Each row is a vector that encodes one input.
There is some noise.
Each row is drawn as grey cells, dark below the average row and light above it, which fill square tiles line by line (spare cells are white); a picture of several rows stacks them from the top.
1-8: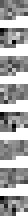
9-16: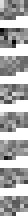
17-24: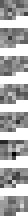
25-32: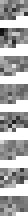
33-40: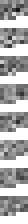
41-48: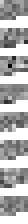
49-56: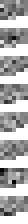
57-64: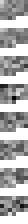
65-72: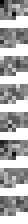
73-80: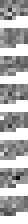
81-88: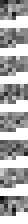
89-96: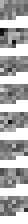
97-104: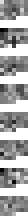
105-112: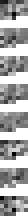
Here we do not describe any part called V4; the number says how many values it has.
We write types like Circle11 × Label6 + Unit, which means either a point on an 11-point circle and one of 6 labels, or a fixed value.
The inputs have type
(Bool × List2(V4) + Unit) × Line5.
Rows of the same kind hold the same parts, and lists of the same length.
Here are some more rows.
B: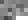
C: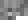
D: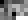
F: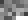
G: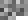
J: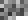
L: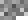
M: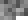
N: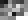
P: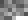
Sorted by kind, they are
B, C, J, L
D, N
F, M, P
G

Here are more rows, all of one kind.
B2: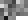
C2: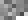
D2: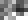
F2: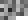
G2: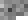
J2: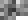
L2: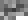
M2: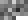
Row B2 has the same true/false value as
D2 and M2.
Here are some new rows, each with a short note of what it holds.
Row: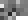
a point on a 5-point line and a true/false value, together with a list of two items
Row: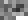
a point on a 5-point line and a true/false value, together with a list of two items
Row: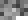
a point on a 5-point line and a true/false value, together with the empty list
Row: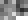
a point on a 5-point line and a true/false value, together with a list of one item
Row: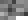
a point on a 5-point line and a true/false value, together with the empty list
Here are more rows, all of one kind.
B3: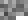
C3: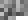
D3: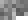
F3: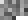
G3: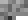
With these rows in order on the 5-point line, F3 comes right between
C3 and D3.
